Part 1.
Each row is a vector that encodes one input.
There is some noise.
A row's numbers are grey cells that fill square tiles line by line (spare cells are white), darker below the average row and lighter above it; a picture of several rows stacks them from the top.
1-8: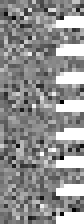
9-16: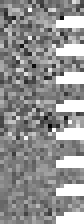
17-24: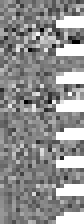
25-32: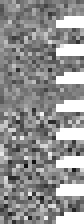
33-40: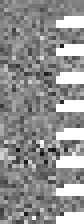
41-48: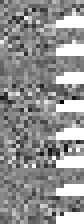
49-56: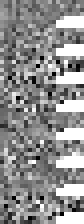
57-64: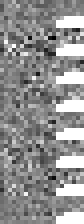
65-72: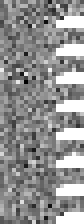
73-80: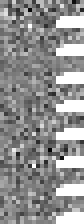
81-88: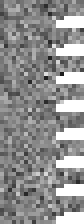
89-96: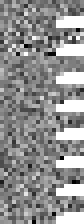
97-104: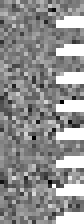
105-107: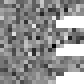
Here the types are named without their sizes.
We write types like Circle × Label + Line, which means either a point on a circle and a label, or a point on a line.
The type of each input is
(Bool × Bool × Bool × Bool + Unit) × Circle.
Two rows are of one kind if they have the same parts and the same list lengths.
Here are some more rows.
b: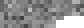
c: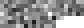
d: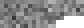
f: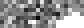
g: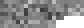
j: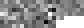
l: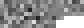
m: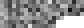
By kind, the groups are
b, c, d, f, g, j, l
m

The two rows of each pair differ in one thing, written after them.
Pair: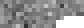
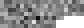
the place on the circle
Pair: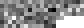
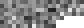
one of the four true/false values
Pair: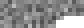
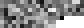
one of the four true/false values
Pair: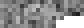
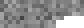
the place on the circle
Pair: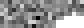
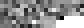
one of the four true/false values
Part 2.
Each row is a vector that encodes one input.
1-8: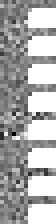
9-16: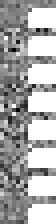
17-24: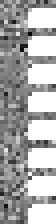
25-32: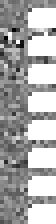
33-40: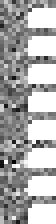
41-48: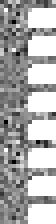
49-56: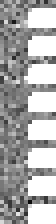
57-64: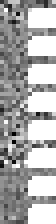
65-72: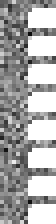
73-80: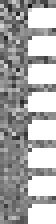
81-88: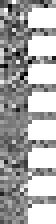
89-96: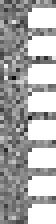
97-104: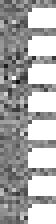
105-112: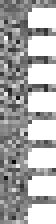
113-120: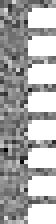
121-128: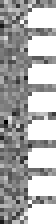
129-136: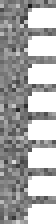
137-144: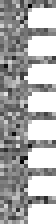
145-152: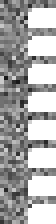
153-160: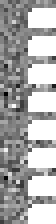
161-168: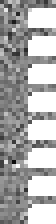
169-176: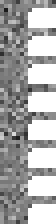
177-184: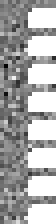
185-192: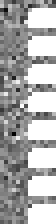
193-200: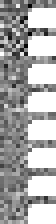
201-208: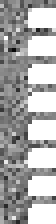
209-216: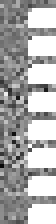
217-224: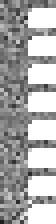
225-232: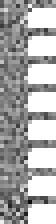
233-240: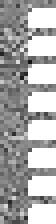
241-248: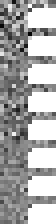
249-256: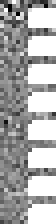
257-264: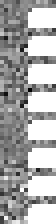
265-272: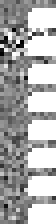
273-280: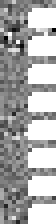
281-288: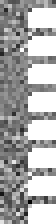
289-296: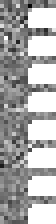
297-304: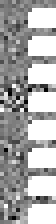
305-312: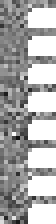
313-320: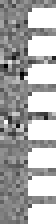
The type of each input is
Bool × Line13.
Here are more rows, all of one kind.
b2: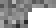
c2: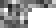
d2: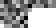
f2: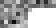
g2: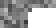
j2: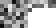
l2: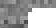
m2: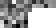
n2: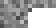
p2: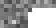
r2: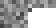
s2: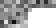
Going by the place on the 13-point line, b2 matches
f2, m2 and s2.
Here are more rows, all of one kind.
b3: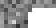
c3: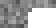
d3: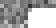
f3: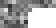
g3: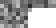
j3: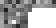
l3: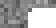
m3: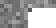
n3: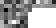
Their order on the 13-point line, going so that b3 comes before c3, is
b3, j3, c3, f3, l3, n3, m3, g3, d3.
